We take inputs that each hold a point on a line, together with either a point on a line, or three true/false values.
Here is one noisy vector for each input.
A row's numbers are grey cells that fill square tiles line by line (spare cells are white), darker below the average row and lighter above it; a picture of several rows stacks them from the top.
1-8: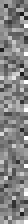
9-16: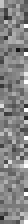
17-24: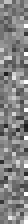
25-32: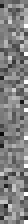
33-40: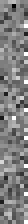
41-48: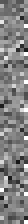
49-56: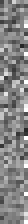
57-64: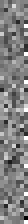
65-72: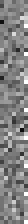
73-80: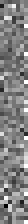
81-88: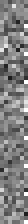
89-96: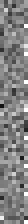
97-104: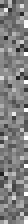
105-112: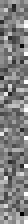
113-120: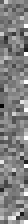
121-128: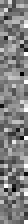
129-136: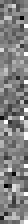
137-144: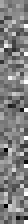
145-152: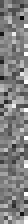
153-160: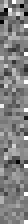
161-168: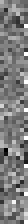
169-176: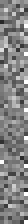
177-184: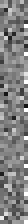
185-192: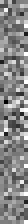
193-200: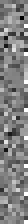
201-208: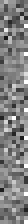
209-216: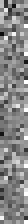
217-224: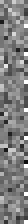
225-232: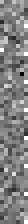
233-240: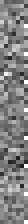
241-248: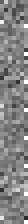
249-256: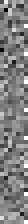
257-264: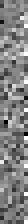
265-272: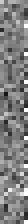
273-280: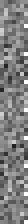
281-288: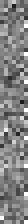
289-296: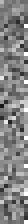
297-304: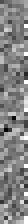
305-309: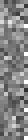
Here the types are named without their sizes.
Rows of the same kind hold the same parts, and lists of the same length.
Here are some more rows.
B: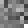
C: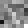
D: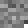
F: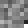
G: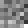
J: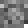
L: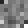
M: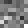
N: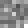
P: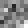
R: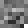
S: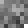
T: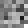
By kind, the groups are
B, D, F, G, J, L, M, R, S
C, N, P, T

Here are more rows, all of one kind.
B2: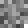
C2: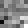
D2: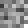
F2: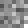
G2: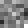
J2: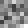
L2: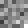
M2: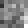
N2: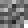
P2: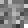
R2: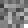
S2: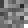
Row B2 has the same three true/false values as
D2, F2, L2 and P2.
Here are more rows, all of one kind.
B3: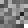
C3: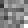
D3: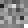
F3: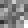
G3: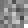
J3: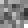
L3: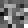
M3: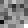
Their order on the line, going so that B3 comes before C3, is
B3, J3, F3, M3, G3, C3, D3, L3.
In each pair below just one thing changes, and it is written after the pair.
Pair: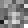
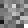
one of the three true/false values
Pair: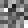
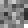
one of the three true/false values
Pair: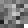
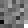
one of the three true/false values
